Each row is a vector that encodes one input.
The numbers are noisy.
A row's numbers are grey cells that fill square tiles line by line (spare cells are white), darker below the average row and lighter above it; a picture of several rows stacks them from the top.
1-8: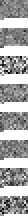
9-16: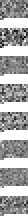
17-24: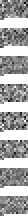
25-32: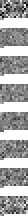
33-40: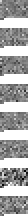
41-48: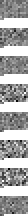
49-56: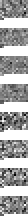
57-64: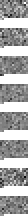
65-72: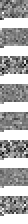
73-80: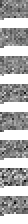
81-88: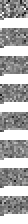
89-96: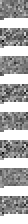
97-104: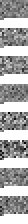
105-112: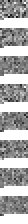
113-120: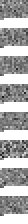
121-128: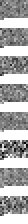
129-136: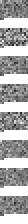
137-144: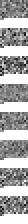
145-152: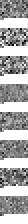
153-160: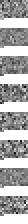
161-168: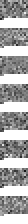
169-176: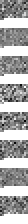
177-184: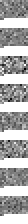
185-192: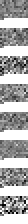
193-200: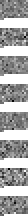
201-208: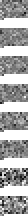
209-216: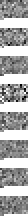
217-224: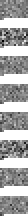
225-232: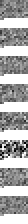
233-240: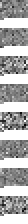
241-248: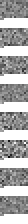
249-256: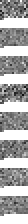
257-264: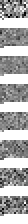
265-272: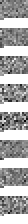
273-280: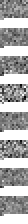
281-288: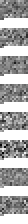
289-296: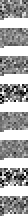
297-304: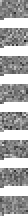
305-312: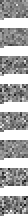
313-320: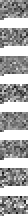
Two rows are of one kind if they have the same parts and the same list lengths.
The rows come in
2 kinds.
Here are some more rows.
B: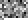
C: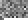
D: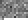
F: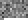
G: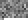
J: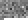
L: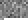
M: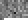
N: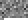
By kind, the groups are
B, D, F, G, L, N
C, J, M

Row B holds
one of 7 labels, a point on a 7-point line and a point on an 8-point line.
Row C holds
one of 11 labels and a point on a 15-point line.
